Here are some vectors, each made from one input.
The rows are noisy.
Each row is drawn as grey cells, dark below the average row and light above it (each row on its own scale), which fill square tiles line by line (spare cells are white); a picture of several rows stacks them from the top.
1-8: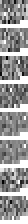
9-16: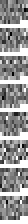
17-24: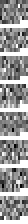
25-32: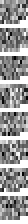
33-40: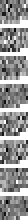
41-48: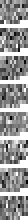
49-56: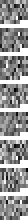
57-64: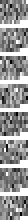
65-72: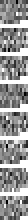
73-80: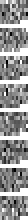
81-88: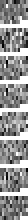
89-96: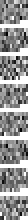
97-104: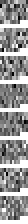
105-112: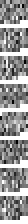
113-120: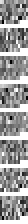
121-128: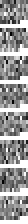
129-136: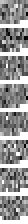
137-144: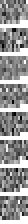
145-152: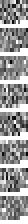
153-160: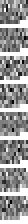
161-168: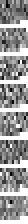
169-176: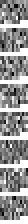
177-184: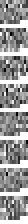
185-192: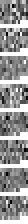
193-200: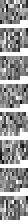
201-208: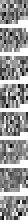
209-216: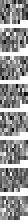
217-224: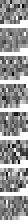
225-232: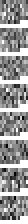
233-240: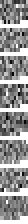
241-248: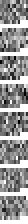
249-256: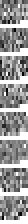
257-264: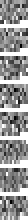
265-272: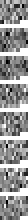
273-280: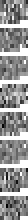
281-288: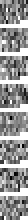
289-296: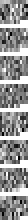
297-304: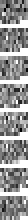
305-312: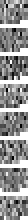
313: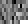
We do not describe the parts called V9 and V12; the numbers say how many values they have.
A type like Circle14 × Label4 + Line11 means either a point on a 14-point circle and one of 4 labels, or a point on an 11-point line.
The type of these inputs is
(Bool × Label6 + V12) × Line13 + V9.
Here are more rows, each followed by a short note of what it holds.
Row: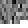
a point on a 13-point line and a value of V12
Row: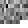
one of 6 labels, a point on a 13-point line and a true/false value
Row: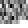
a value of V9
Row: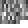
one of 6 labels, a point on a 13-point line and a true/false value
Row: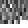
a point on a 13-point line and a value of V12
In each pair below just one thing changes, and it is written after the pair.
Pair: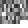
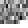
the place on the 13-point line
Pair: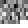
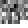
the place on the 13-point line
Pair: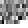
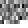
the place on the 13-point line
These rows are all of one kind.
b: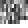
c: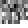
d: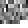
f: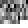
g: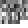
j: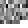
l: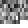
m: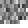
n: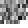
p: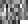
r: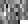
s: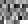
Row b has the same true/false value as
d, j, p and r.
